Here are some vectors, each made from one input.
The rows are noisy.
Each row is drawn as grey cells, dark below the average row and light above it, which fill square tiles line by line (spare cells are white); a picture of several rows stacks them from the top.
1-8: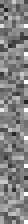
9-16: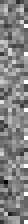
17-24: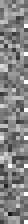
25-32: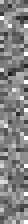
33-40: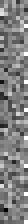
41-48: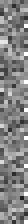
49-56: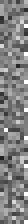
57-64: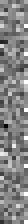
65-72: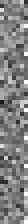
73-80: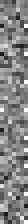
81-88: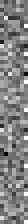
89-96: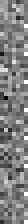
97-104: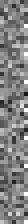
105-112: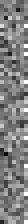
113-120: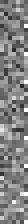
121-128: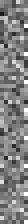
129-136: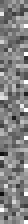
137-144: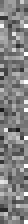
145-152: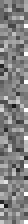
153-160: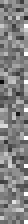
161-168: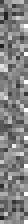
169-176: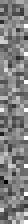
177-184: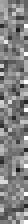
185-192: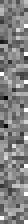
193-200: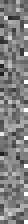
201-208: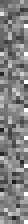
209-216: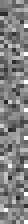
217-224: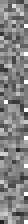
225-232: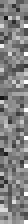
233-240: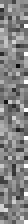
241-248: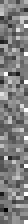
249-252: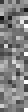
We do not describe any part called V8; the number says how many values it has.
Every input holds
a point on a 5-point circle and a true/false value, together with either a point on a 9-point line, or a value of V8.
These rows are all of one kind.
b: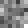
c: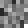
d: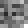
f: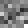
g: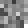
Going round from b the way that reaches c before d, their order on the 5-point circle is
b, g, c, d, f.
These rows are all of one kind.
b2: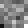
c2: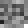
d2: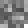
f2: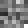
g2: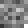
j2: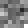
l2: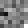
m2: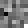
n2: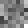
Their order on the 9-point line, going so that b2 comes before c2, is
b2, l2, g2, n2, m2, c2, f2, d2, j2.
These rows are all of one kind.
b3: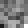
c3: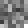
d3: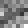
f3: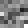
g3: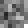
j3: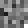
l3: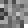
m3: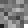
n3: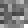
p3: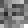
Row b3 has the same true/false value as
j3, l3 and m3.
